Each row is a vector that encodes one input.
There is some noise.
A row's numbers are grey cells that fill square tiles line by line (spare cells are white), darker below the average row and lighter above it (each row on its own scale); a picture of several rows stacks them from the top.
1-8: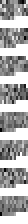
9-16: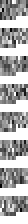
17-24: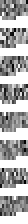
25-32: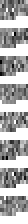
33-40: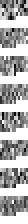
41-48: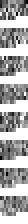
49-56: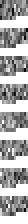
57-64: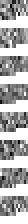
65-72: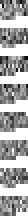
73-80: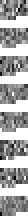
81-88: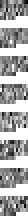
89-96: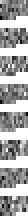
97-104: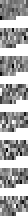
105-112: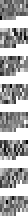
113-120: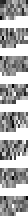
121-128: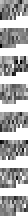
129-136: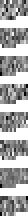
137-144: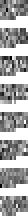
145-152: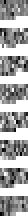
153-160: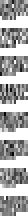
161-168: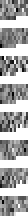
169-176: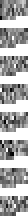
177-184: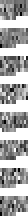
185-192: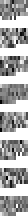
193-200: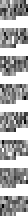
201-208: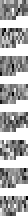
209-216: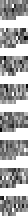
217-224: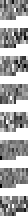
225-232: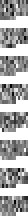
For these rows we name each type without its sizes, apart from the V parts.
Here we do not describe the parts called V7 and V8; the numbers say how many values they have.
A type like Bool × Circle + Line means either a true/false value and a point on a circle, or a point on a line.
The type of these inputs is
(Circle + Unit) × (Line + V7) × V8.
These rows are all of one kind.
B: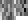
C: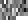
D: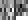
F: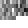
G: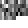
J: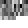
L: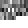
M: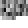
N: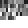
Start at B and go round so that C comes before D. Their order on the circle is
B, C, F, D, M, L, G, N, J.
